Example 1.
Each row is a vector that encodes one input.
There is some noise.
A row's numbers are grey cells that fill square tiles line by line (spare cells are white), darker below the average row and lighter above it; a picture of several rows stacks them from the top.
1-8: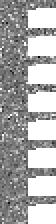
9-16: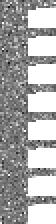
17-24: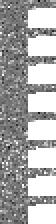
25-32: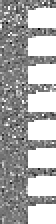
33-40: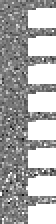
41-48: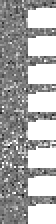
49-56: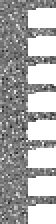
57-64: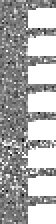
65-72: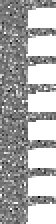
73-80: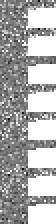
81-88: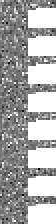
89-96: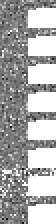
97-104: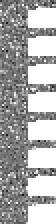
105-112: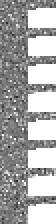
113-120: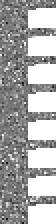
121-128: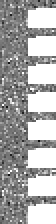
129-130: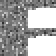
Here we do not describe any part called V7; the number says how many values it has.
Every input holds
either a point on an 8-point line and a value of V7, or a point on a 10-point line.
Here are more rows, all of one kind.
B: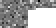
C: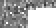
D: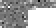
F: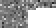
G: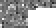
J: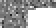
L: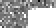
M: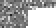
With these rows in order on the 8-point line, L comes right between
D and M.
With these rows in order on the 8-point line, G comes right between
F and J.
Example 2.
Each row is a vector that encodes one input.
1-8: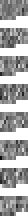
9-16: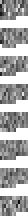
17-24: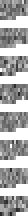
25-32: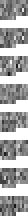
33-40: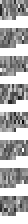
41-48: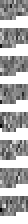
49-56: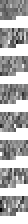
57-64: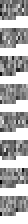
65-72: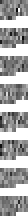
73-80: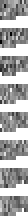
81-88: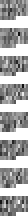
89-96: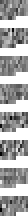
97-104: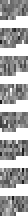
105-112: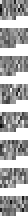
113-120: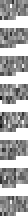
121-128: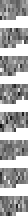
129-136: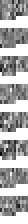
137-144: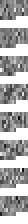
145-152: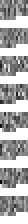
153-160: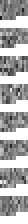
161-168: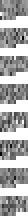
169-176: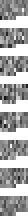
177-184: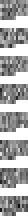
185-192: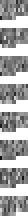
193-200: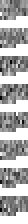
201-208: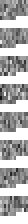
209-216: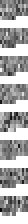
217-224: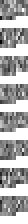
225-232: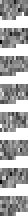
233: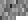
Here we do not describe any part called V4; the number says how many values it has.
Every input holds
a node of a 14-node tree, together with either three true/false values, or a value of V4.
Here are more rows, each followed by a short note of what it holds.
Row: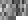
a node of a 14-node tree and a value of V4
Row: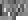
a node of a 14-node tree and a value of V4
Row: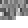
a node of a 14-node tree and three true/false values
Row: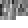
a node of a 14-node tree and a value of V4
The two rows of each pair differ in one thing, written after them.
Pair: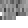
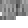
one of the three true/false values
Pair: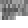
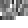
the node of the tree
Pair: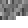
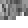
the node of the tree
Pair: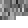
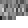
one of the three true/false values
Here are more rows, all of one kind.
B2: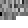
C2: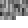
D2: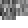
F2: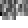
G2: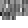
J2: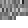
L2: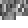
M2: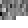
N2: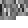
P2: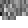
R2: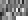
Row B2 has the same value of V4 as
C2 and G2.
